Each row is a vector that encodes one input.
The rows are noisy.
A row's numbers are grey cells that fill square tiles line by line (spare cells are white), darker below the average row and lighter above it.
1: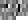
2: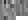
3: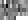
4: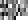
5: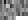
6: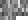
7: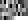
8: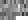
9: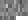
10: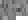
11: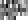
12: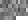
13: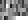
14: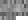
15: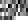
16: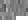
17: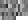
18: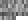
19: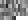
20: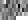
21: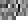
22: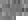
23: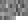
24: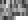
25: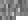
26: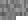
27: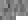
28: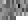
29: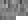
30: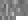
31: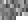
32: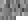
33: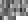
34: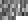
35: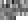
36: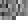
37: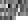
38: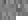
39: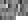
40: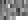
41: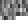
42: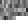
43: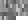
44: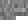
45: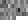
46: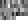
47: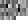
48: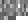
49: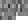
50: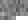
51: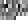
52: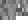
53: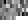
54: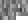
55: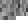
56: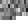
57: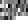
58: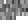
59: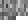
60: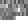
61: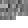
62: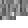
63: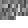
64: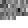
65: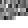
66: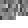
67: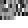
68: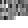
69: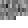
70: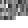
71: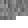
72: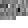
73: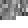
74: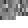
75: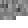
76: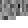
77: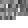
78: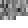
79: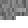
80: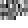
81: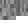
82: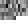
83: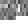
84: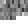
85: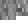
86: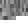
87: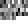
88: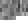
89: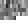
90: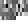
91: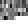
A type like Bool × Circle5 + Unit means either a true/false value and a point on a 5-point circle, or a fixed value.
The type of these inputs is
Bool × (Tree9 + Unit) + Line5.
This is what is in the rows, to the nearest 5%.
About 30% of them hold a point on a 5-point line. The rest hold a true/false value, together with either a fixed value, or a node of a 9-node tree.
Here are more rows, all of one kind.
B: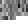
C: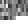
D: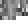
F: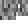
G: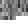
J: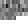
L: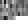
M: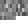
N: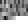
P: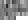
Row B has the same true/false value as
C, G and L.
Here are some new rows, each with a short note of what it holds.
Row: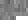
a node of a 9-node tree and a true/false value
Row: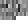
a node of a 9-node tree and a true/false value
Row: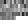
a point on a 5-point line
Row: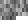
a point on a 5-point line
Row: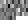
a point on a 5-point line
